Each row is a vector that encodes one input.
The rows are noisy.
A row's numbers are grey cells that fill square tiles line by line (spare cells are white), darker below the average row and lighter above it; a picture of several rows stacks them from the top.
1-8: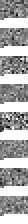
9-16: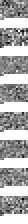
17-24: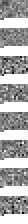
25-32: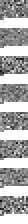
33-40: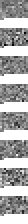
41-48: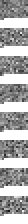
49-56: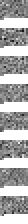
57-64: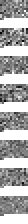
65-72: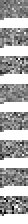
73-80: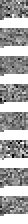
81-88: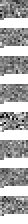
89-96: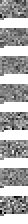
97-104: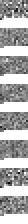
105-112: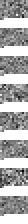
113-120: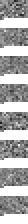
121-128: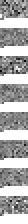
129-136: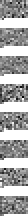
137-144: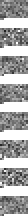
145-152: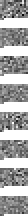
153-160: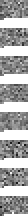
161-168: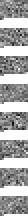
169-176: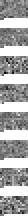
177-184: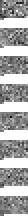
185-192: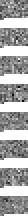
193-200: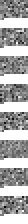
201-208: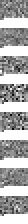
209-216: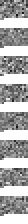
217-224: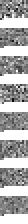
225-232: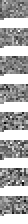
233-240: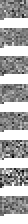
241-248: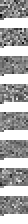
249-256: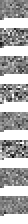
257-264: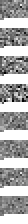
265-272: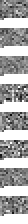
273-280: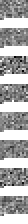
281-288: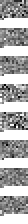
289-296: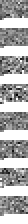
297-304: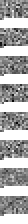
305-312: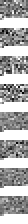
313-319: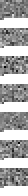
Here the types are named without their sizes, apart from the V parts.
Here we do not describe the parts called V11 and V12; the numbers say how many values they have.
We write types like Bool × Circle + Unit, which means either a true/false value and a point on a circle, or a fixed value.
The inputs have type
Bool × Bool × Bool × (Line + V12) × V11.
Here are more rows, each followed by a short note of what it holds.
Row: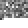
three true/false values, a value of V11 and a value of V12
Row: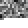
three true/false values, a value of V11 and a value of V12
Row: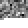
three true/false values, a value of V11 and a value of V12
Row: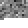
three true/false values, a value of V11 and a value of V12
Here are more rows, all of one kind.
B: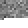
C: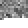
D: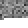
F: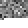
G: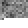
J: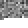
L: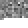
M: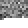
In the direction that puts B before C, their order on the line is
J, G, F, L, B, M, C, D.
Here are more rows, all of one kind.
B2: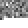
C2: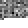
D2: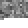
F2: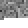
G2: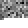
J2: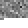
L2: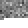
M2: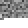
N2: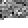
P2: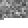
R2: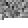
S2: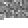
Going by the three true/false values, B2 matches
C2, G2, J2 and N2.
